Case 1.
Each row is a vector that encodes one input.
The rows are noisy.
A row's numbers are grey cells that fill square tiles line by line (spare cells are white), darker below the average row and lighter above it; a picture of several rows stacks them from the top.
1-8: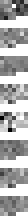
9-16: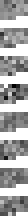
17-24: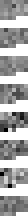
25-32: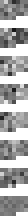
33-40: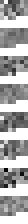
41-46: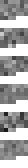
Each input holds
a list of up to two points on a 5-point line.
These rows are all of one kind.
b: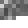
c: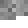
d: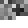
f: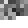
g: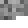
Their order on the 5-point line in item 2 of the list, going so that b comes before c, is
b, c, d, f, g.
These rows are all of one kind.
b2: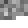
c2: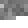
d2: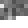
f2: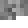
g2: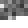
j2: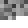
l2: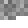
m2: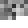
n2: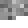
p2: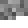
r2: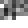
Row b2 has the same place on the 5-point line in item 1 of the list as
c2, d2, g2 and j2.
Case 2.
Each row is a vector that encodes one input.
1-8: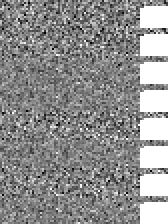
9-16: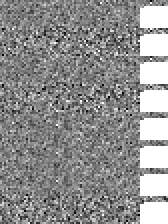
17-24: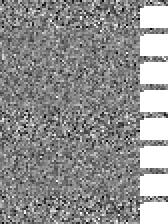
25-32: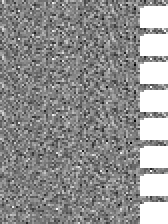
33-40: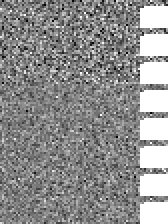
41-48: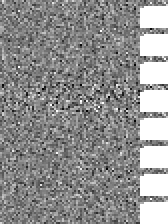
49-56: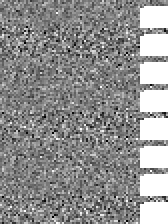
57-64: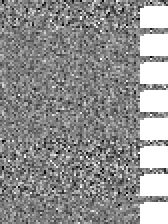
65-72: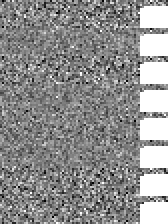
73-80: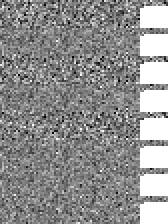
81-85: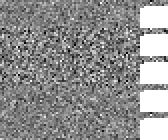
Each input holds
either a point on a 5-point line, or a point on an 11-point line.
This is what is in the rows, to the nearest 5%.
About 35% of them hold a point on a 5-point line. The rest hold a point on an 11-point line.
